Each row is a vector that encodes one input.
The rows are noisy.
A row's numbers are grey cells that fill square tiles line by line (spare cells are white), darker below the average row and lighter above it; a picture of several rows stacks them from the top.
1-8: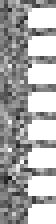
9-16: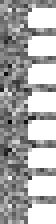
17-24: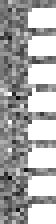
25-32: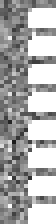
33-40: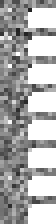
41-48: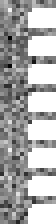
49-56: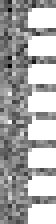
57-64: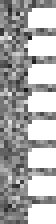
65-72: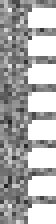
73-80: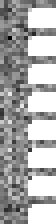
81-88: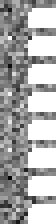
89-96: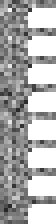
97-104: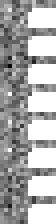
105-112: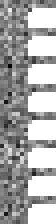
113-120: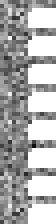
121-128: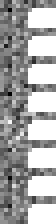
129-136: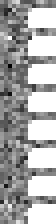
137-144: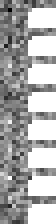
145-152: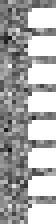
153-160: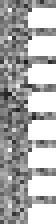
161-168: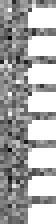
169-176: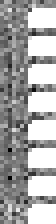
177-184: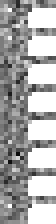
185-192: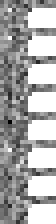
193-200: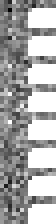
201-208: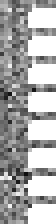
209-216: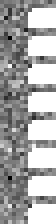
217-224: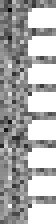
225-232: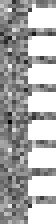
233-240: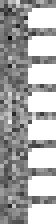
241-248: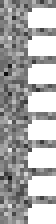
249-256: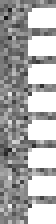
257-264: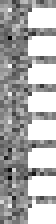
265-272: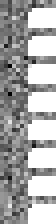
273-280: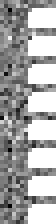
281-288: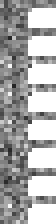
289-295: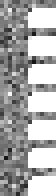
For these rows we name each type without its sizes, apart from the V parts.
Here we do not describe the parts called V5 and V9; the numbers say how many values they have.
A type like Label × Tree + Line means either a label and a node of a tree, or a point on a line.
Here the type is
Bool × Label × V5 + V9.
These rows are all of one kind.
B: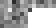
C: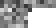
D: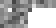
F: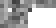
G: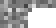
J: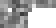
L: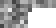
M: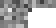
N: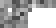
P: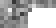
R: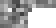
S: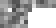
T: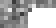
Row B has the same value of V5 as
C, L and M.
